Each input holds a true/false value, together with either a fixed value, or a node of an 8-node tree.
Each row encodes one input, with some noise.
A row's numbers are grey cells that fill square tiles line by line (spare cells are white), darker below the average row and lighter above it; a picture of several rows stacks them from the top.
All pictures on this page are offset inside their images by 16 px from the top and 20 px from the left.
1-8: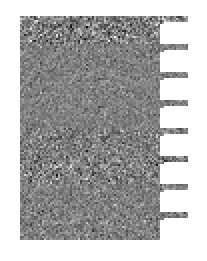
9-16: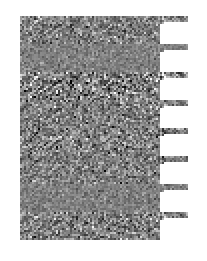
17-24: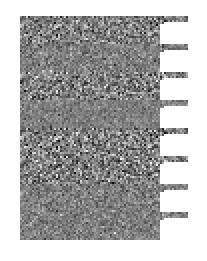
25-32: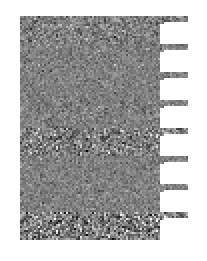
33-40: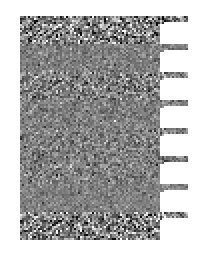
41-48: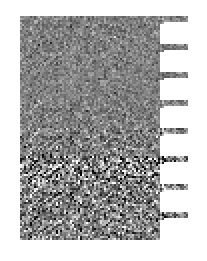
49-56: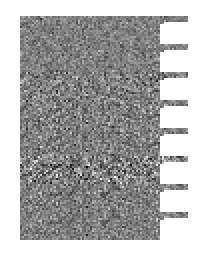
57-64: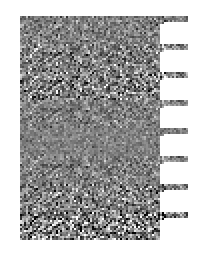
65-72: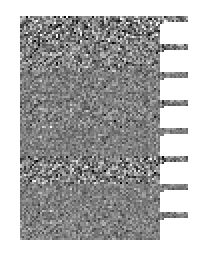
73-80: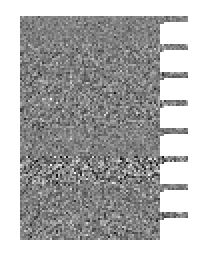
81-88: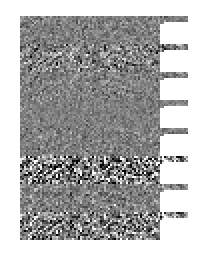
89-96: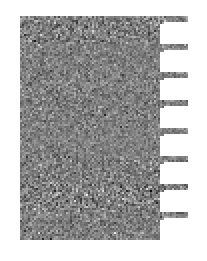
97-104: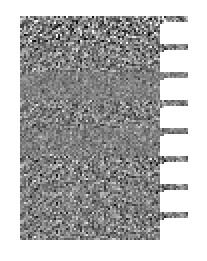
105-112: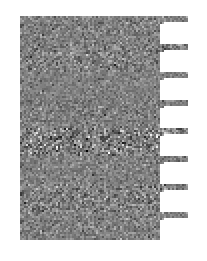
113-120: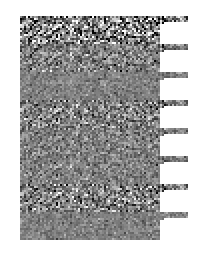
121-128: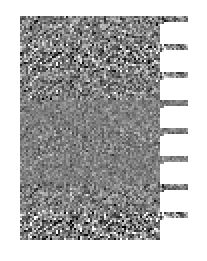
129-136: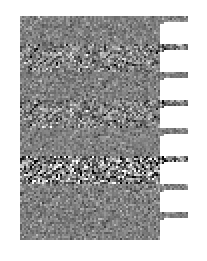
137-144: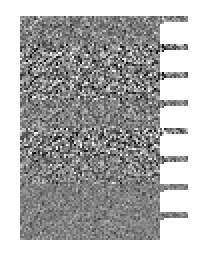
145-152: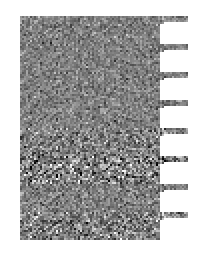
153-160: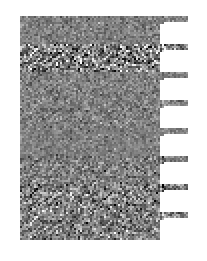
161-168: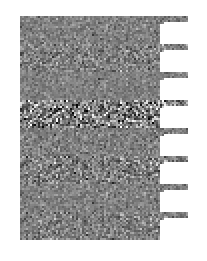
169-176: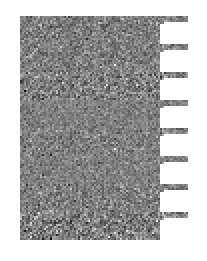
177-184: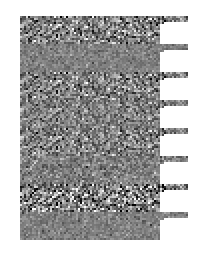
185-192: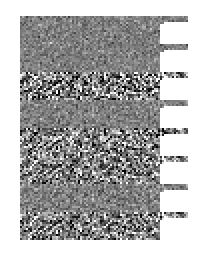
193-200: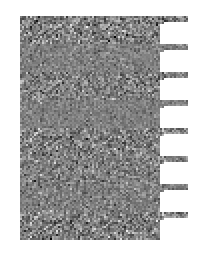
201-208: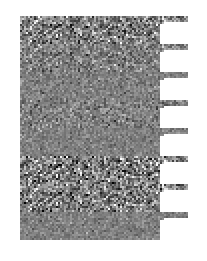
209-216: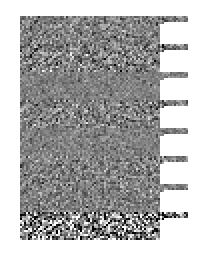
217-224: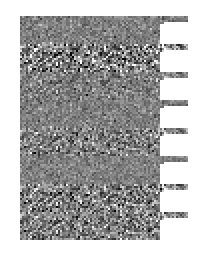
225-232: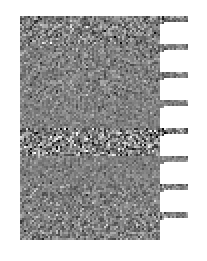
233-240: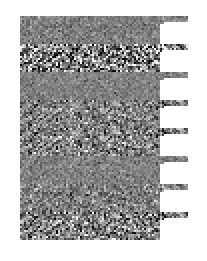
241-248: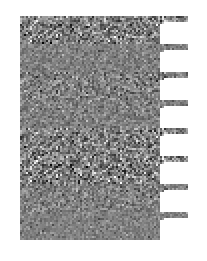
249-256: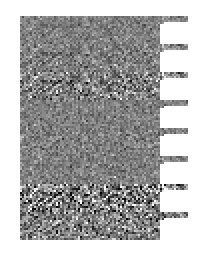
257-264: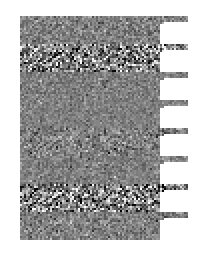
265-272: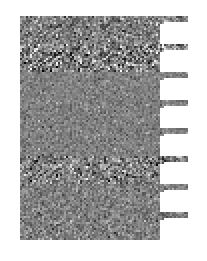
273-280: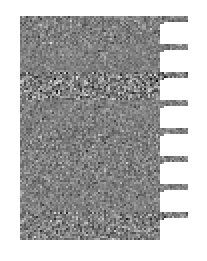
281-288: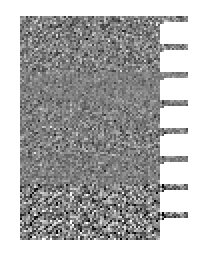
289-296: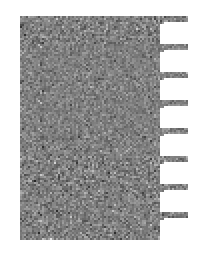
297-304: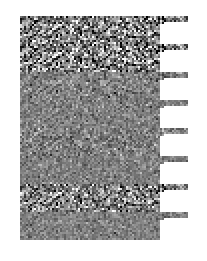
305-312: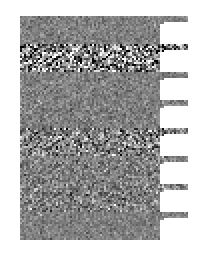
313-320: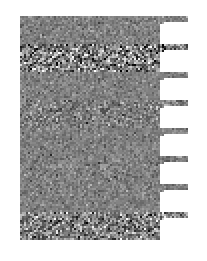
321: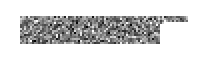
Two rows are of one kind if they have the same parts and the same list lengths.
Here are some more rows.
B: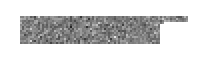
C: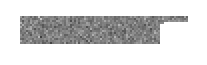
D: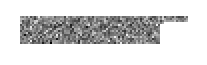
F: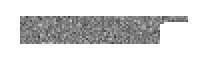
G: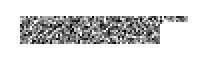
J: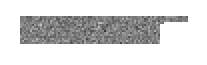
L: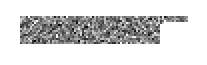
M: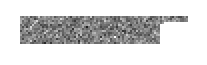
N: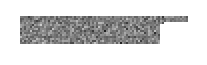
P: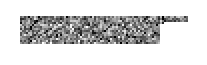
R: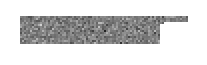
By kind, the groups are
B, C, D, G, L, M
F, J, N, P, R

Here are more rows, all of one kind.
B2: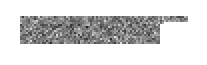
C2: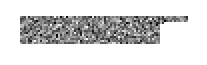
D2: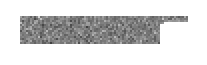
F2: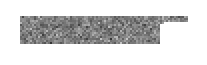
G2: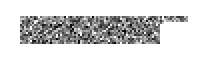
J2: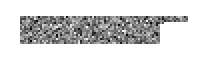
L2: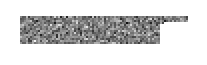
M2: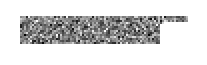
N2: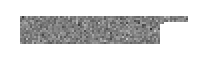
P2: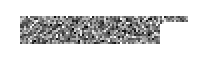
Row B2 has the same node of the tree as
F2 and N2.
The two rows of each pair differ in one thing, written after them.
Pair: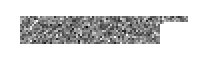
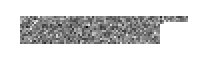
the node of the tree
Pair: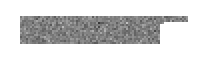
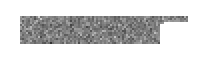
the true/false value
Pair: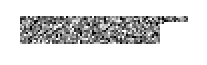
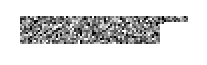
the node of the tree
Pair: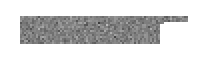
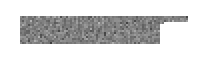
the true/false value
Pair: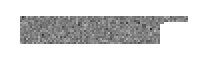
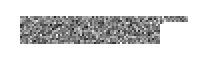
the true/false value
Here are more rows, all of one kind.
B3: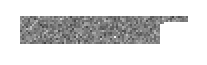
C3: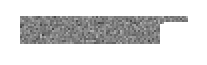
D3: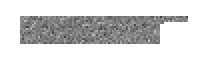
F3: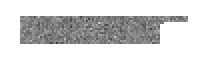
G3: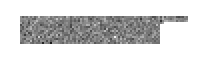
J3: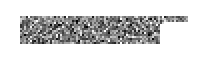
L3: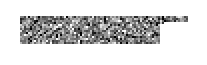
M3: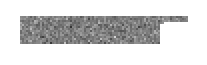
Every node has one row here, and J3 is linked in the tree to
G3 and L3.
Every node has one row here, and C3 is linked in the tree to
L3.
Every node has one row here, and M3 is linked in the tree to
F3 and L3.
